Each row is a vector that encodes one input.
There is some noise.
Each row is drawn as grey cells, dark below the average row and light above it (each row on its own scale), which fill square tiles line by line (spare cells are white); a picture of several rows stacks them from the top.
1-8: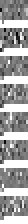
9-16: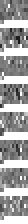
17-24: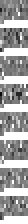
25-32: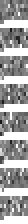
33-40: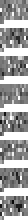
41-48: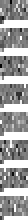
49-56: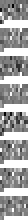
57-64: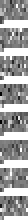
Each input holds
one of 11 labels.
